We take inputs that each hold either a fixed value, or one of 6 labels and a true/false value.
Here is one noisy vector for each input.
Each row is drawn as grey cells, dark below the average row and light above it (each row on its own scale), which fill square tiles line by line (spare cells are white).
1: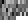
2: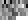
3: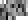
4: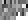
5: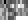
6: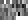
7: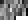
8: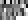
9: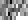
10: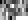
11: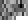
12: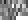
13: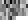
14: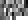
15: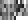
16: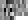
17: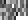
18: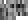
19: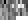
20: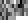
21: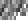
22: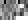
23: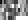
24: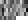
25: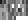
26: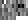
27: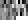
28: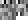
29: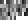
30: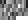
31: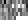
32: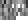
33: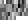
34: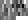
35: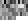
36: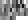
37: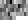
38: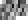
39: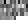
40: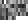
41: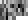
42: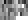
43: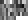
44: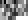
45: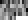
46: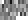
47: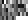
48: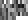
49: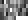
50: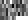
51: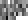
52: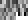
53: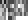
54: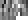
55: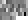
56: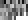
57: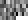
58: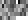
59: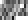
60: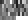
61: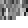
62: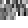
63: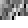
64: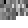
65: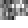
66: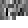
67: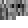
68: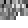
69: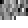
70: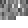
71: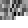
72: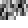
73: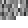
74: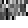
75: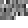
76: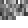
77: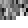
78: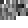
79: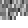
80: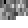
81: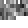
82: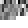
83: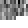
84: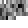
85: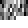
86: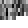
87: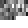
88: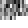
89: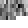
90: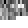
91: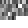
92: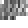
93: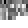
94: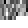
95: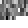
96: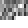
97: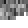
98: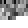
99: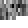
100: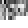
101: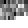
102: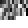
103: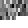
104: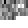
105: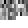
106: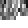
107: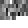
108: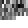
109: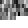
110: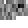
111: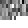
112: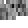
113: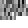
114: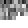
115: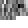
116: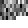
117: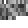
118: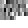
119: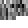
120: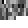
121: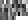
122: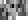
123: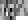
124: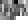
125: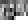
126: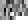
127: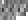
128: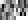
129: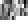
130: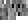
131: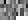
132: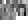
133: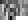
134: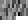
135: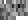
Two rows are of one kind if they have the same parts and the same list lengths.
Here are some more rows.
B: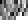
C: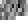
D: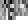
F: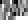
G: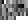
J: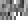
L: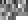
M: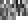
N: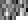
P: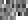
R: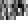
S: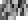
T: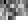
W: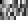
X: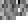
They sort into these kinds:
B, C, D, F, G, J, L, M, P, R, S, T, W, X
N

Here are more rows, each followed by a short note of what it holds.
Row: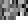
a fixed value
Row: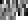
one of 6 labels and a true/false value
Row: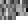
a fixed value
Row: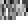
a fixed value
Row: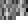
a fixed value
